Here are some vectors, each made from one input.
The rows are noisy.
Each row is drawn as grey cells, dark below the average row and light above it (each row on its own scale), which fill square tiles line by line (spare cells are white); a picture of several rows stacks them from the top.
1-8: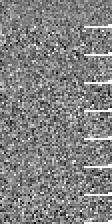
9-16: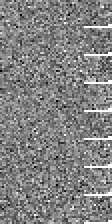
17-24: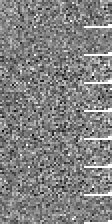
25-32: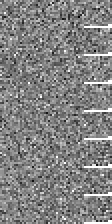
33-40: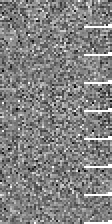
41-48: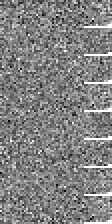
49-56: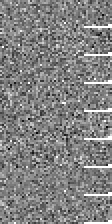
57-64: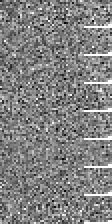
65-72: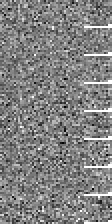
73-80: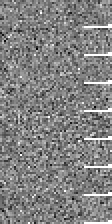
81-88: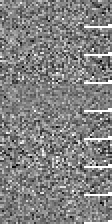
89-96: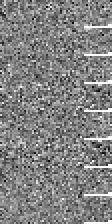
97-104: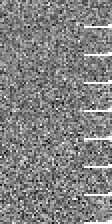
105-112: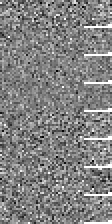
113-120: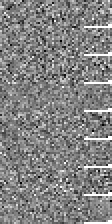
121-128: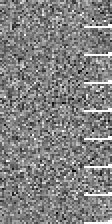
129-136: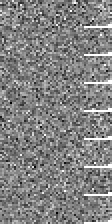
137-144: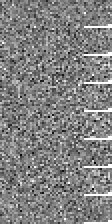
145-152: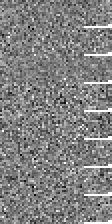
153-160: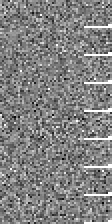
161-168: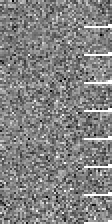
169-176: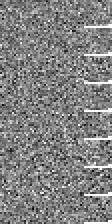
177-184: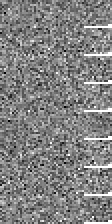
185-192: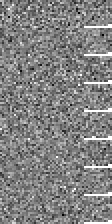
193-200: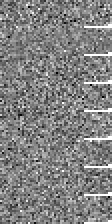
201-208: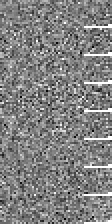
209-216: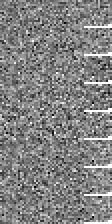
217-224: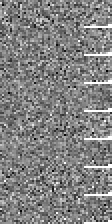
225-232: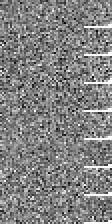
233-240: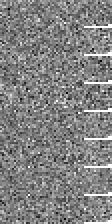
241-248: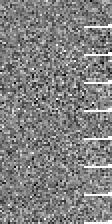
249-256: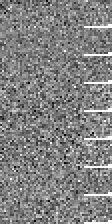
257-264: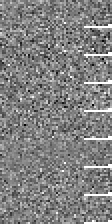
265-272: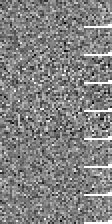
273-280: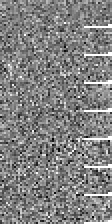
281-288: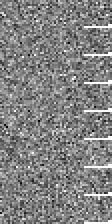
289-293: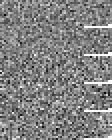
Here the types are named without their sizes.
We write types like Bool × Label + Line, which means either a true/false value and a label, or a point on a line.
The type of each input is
(Bool × Circle + Line) × (Line + Tree).
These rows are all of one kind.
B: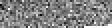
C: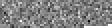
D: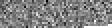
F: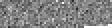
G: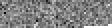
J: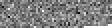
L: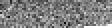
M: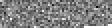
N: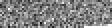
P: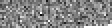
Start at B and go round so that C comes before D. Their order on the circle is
B, C, G, J, N, M, D, F, L, P.
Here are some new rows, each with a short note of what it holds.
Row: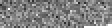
a point on a circle, a node of a tree and a true/false value
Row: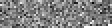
a point on a circle, a point on a line and a true/false value
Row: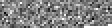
a point on a circle, a node of a tree and a true/false value
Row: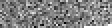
a point on a circle, a point on a line and a true/false value
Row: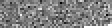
a point on a circle, a point on a line and a true/false value
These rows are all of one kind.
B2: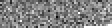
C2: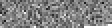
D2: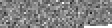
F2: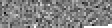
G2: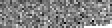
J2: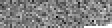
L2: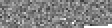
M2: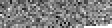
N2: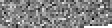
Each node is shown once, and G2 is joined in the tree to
B2, C2 and D2.
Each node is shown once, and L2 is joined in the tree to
N2.
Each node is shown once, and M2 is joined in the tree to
F2.
